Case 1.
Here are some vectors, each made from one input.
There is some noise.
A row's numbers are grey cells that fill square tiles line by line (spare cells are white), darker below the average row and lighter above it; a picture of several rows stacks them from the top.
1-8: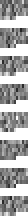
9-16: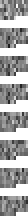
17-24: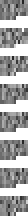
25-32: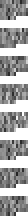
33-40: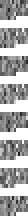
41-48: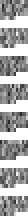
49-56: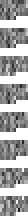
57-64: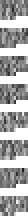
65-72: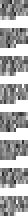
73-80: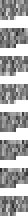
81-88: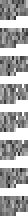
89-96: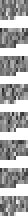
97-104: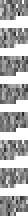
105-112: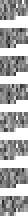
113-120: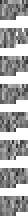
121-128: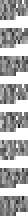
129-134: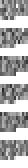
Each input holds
either a point on a 13-point circle, or a point on a 13-point line.
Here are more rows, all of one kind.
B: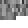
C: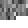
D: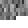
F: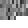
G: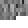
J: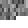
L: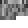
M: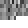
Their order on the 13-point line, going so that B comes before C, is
L, B, G, D, J, C, F, M.
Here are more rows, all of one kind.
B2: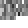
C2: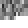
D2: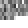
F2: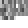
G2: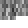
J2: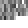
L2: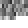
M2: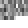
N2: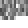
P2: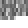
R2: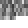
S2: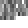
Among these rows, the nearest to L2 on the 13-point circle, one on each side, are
C2 and R2.
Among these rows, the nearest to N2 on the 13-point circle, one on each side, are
F2 and P2.
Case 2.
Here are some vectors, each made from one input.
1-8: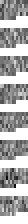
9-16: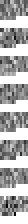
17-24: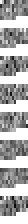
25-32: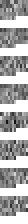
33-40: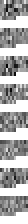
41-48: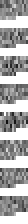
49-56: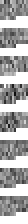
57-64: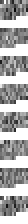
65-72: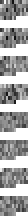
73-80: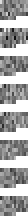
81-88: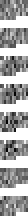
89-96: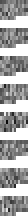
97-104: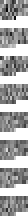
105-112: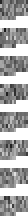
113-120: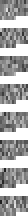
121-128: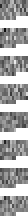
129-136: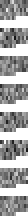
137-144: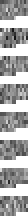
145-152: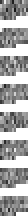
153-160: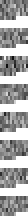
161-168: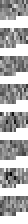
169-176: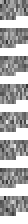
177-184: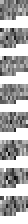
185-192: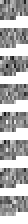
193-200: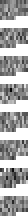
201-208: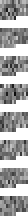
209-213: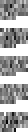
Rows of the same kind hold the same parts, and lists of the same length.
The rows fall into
2 kinds.
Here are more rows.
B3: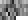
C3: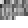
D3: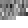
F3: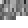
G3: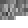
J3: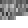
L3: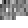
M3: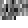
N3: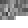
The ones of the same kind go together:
B3, C3, D3, F3, L3, M3
G3, J3, N3

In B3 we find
a point on a 14-point circle and a point on a 13-point line.
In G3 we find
a point on a 13-point line.
